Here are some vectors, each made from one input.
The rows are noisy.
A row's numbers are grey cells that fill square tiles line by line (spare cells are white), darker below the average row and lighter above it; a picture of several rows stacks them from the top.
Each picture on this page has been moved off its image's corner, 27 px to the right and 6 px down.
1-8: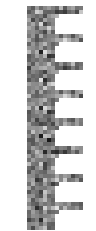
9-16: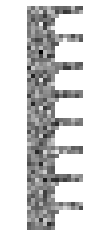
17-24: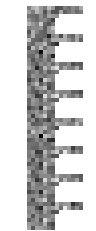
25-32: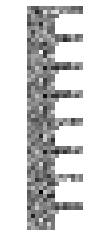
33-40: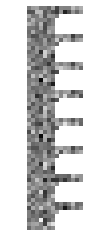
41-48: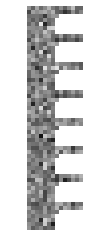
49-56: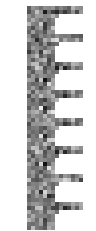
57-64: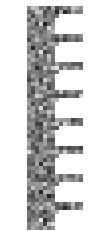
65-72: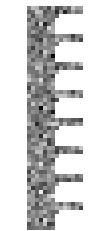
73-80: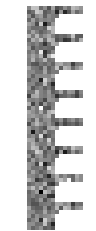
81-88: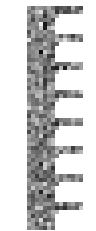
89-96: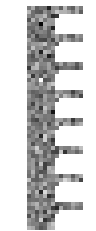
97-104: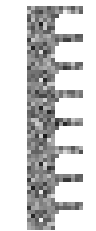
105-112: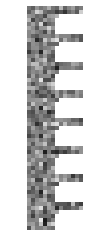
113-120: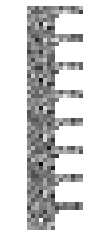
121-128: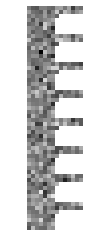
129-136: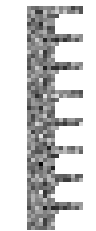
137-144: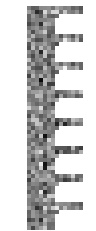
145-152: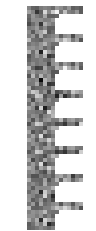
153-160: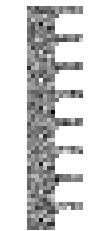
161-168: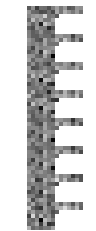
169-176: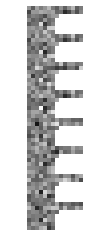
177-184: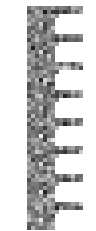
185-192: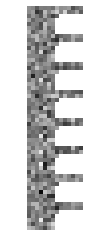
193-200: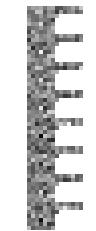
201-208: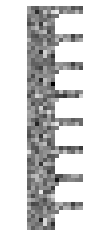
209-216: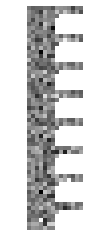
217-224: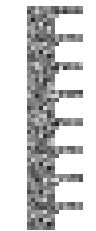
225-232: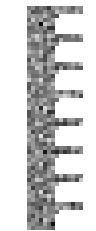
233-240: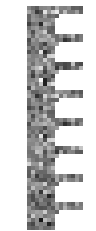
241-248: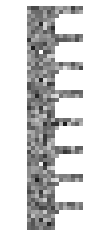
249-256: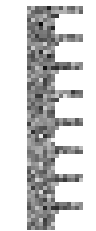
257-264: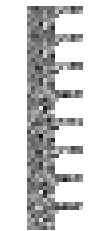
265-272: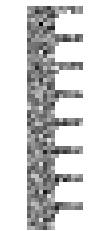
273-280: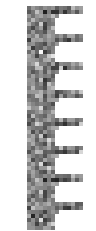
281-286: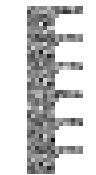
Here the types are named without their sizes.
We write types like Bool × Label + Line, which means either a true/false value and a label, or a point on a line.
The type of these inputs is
Bool × (Line + Tree).
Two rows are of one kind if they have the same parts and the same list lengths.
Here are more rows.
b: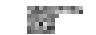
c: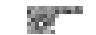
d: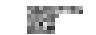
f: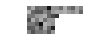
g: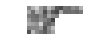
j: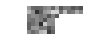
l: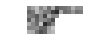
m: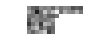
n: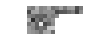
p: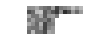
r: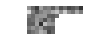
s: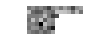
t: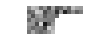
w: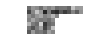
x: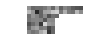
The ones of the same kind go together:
b, d, f, g, l, p, s, t, w
c, j, m, n, r, x

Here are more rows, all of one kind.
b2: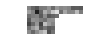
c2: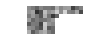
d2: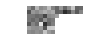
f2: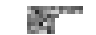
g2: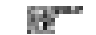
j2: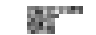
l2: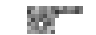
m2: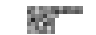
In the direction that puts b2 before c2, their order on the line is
g2, f2, b2, d2, j2, c2, l2, m2.
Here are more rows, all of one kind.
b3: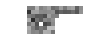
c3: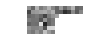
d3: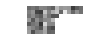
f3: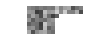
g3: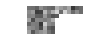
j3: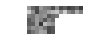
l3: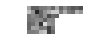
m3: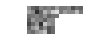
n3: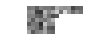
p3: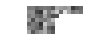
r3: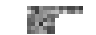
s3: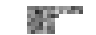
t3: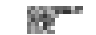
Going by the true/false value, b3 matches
c3 and t3.
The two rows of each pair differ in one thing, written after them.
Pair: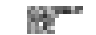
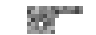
the place on the line
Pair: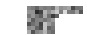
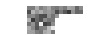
the true/false value
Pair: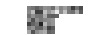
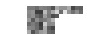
the place on the line
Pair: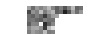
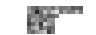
the true/false value
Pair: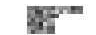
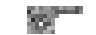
the true/false value
